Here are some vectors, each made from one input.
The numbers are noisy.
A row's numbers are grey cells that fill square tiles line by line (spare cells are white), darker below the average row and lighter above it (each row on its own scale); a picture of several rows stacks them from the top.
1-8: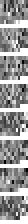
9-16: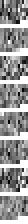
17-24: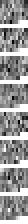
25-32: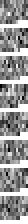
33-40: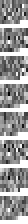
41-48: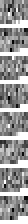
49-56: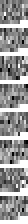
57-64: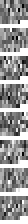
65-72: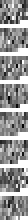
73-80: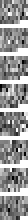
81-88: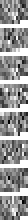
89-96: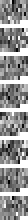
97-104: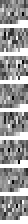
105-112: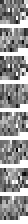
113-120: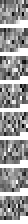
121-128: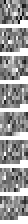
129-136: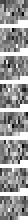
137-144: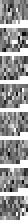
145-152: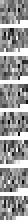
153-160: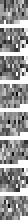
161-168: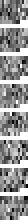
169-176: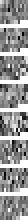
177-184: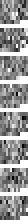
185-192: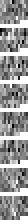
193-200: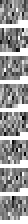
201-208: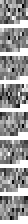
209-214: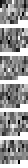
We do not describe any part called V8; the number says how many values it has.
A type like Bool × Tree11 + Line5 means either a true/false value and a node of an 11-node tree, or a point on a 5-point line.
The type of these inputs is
Bool × (Circle6 + Label5) × V8 + Line4 + Line5.
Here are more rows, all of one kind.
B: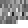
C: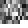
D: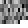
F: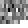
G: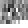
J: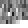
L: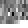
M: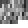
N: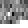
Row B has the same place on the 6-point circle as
D, G and L.
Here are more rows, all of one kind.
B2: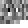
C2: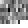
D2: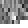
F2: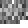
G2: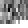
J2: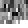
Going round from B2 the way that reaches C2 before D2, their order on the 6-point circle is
B2, C2, D2, J2, G2, F2.
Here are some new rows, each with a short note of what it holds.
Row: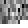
one of 5 labels, a true/false value and a value of V8
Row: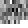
a point on a 5-point line
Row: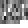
a point on a 5-point line
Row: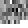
a point on a 5-point line
